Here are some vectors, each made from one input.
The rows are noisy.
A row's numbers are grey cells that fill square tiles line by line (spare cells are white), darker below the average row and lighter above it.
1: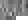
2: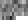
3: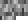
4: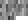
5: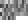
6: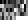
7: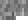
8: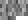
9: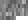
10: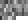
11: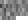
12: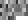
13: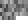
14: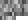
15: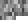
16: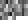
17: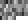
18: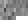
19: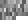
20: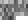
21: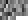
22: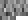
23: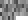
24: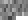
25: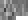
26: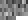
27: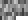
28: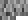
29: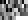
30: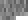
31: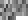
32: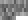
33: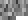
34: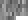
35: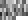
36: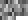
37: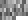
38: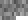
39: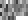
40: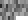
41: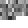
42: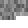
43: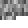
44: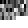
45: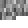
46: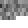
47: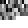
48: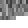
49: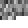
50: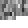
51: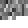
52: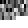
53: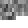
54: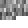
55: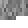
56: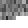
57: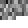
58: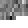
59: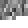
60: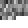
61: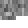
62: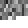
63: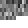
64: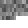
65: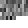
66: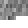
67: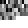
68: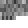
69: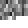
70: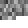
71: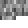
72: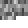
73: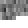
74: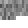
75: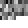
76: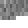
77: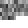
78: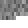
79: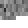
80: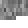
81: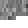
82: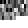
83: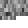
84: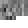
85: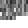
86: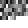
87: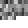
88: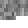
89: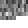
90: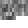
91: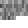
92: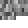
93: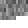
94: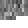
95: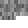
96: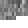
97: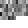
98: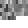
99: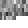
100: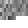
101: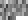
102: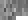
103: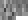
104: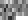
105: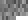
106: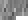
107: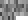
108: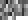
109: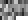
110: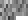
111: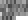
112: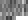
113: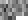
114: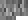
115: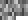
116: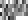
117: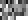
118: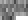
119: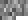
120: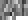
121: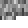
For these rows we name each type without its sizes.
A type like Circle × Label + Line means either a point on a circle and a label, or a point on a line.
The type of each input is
List(Bool × Line × Line).
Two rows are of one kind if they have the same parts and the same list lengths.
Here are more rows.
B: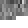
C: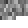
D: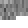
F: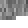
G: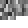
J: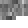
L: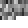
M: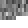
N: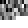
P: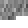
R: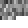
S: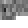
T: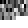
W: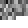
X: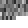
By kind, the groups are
B, D, F, J, M, P, S, X
C, G, L, R, W
N, T

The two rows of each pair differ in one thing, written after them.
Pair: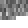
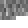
the true/false value in item 2 of the list
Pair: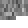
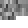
the place on one of the two lines in item 1 of the list
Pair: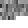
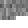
the true/false value in item 1 of the list
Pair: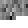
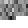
the place on one of the two lines in item 2 of the list
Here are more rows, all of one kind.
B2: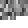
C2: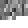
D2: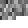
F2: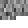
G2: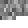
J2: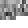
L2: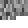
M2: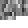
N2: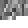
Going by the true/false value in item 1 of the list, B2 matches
J2 and M2.
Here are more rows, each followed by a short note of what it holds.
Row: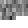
a list of two items
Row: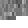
a list of two items
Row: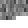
a list of two items
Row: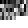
the empty list
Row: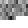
a list of two items
